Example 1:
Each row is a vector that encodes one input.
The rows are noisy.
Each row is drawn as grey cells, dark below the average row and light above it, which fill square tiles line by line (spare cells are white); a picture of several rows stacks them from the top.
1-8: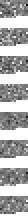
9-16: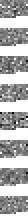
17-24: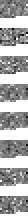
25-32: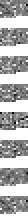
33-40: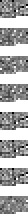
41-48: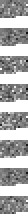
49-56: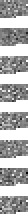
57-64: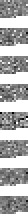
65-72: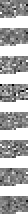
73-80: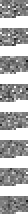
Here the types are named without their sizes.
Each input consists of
either a fixed value, or three true/false values.
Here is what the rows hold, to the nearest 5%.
About 10% of them hold a fixed value. The rest hold three true/false values.
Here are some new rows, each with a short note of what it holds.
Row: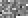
three true/false values
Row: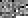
a fixed value
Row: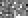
three true/false values
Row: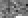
three true/false values
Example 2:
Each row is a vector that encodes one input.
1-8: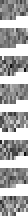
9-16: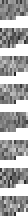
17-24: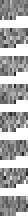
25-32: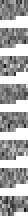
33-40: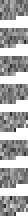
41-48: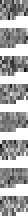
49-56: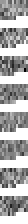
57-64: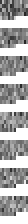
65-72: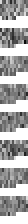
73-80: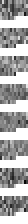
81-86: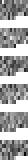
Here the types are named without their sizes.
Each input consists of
a point on a line.
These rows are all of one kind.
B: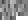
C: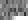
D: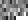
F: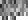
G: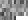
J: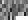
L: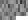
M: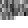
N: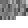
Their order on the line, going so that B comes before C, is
F, D, G, B, L, N, C, J, M.
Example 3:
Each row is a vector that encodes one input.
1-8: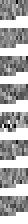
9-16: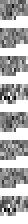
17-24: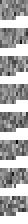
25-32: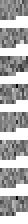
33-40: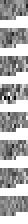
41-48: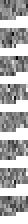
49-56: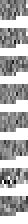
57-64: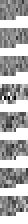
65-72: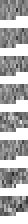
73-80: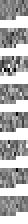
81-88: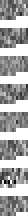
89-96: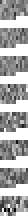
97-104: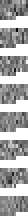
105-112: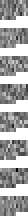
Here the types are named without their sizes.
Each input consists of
either a fixed value, or a node of a tree.
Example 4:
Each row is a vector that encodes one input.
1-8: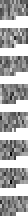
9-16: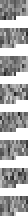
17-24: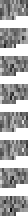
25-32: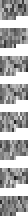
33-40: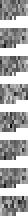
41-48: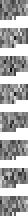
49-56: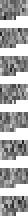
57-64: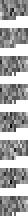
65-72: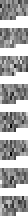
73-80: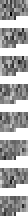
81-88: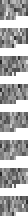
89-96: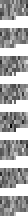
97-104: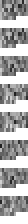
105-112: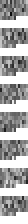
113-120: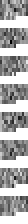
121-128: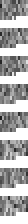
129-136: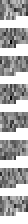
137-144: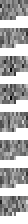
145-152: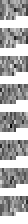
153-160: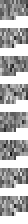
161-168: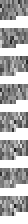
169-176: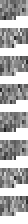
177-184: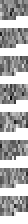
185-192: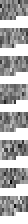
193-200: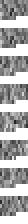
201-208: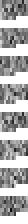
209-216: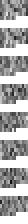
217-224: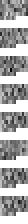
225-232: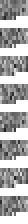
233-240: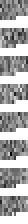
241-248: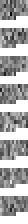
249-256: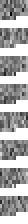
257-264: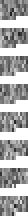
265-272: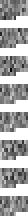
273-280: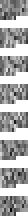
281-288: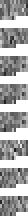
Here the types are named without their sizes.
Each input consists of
a point on a line.
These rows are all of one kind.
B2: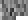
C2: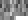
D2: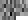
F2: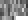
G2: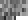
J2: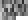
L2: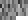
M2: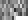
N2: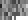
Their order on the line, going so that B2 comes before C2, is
J2, B2, D2, G2, N2, L2, C2, F2, M2.
